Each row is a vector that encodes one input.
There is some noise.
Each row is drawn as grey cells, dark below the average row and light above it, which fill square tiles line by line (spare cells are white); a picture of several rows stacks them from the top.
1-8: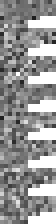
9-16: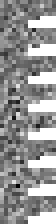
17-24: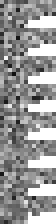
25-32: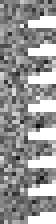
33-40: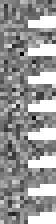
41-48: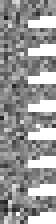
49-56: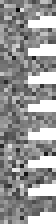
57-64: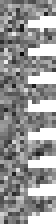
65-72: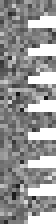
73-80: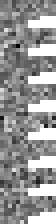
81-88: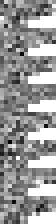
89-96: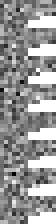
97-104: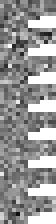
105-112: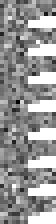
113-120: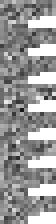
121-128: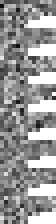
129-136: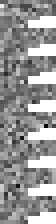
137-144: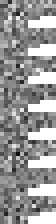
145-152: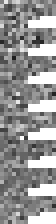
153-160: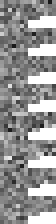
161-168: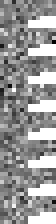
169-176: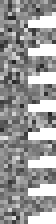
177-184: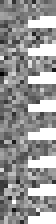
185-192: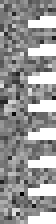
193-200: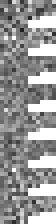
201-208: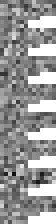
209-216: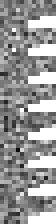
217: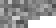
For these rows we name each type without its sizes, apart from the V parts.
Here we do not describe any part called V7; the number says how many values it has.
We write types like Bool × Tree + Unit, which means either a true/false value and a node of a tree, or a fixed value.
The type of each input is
(Bool × Circle + V7) × (Label + Line).
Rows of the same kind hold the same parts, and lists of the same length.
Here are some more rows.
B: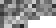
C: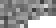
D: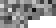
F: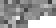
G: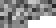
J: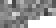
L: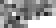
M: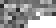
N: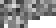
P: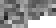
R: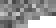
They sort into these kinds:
B, N
C, D, F, G, P
J, R
L, M

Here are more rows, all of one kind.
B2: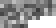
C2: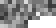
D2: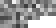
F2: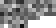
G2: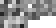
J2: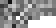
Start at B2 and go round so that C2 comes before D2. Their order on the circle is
B2, C2, D2, J2, G2, F2.
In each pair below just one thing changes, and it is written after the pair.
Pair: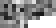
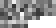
the label
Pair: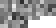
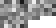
the place on the circle
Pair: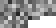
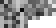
the true/false value
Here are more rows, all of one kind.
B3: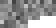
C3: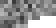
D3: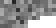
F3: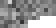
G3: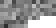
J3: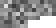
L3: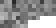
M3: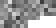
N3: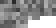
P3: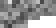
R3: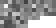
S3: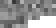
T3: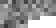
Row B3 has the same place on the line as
D3, F3 and L3.
